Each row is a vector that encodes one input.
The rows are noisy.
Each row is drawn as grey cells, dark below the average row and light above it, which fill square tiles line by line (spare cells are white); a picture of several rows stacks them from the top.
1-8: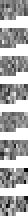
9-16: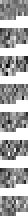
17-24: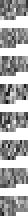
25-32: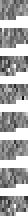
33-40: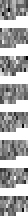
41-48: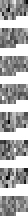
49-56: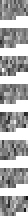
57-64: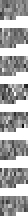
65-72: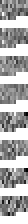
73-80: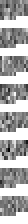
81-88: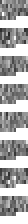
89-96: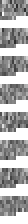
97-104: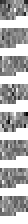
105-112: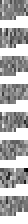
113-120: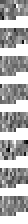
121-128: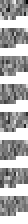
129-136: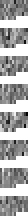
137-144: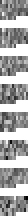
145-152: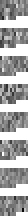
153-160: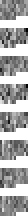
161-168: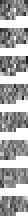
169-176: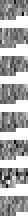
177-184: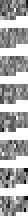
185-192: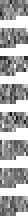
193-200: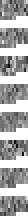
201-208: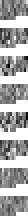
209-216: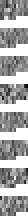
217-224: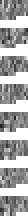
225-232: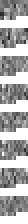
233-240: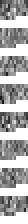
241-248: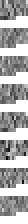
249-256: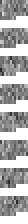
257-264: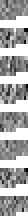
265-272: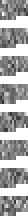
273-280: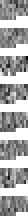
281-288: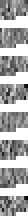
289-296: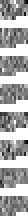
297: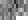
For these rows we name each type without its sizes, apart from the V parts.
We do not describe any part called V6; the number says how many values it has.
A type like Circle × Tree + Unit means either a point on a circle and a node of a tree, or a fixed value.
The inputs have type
List(Line) + List(V6) × Tree.
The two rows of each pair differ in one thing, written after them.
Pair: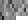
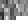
the value of V6 in item 2 of the list
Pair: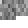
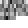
the value of V6 in item 1 of the list
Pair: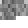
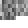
the value of V6 in item 2 of the list
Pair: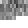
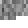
the value of V6 in item 1 of the list
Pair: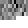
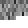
the value of V6 in item 1 of the list
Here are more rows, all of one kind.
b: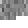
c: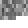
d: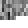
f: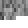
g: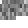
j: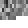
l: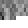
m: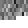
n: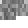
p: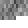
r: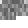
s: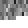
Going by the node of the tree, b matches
c and d.
